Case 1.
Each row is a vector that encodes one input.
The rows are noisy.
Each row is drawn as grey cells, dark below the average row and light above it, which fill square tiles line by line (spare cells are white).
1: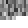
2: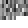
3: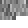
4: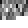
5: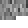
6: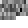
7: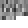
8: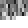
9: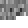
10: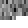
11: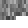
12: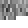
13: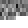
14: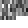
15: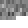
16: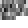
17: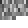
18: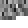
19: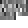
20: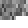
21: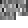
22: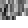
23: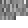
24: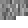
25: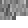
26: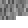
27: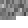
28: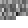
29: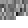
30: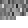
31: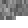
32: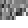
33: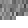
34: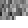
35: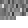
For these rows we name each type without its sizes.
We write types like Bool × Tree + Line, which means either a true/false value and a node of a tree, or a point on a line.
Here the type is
Bool × Bool × Bool + Line.
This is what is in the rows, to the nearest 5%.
About 30% of them hold a point on a line. The rest hold three true/false values.
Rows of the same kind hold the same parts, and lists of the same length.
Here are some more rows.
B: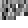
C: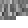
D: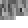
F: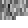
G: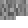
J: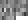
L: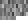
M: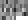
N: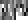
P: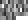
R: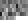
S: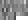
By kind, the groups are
B, F, J, M, N, S
C, D, G, L, P, R

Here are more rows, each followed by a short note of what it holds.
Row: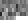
three true/false values
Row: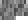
three true/false values
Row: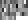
a point on a line
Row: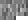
a point on a line
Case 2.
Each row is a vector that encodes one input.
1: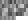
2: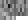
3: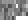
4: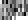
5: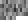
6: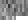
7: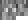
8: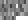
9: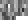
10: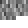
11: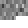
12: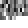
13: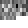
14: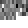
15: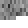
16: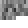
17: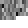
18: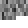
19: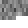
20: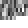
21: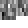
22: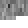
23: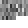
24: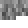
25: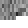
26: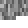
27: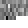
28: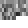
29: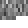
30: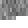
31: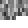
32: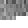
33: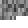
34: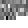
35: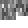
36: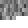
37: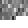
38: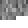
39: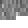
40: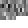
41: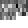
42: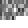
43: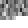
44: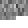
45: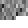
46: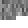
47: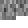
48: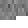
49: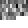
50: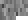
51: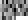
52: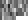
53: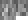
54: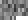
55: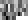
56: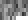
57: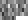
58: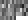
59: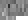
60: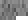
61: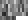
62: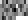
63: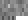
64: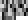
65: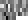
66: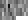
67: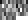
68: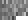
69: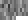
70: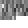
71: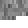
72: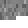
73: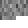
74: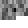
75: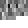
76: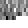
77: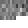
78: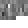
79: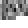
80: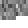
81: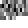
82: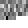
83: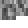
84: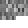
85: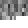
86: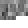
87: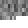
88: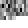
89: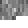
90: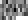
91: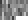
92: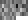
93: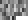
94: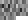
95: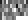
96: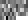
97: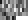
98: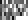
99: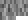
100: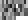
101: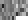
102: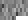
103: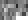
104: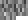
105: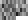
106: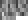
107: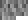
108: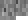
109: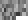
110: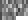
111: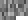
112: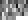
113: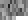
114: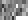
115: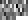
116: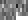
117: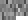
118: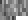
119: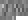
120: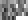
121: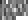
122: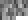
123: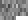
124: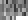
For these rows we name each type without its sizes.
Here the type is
(Bool × Bool × Bool × Bool + Unit) × Label.
